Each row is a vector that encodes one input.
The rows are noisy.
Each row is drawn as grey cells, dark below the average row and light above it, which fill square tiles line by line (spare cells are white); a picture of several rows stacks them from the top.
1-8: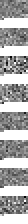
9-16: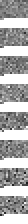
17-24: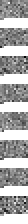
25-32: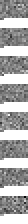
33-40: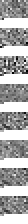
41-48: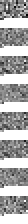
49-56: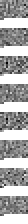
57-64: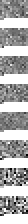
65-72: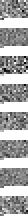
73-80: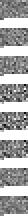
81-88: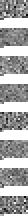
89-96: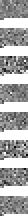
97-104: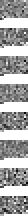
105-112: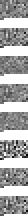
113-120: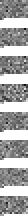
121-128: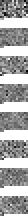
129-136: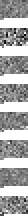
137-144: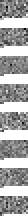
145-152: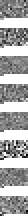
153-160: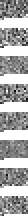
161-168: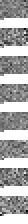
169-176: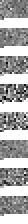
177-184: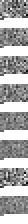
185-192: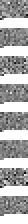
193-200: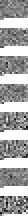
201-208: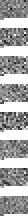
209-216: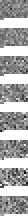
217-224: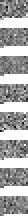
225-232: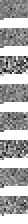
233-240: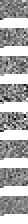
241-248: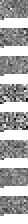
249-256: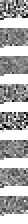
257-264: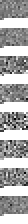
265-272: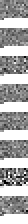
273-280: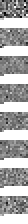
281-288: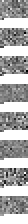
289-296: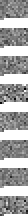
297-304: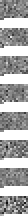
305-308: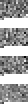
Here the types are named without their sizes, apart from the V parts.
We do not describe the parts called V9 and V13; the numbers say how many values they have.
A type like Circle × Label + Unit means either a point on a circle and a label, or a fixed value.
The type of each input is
Bool × Bool × Bool × Bool + Line × V9 × V13.
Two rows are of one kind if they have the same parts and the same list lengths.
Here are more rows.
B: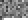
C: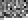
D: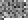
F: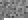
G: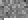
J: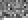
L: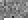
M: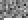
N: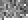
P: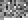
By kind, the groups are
B, D, N, P
C, F, G, J, L, M

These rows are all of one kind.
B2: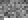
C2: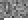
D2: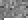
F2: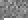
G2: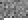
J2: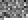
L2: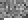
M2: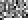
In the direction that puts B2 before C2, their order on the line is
L2, B2, C2, J2, G2, M2, D2, F2.
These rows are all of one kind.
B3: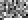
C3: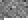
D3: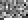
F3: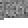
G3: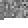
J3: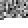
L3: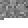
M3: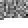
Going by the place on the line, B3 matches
F3 and M3.
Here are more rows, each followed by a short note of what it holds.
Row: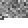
four true/false values
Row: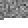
a point on a line, a value of V9 and a value of V13
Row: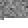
a point on a line, a value of V9 and a value of V13
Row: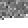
four true/false values
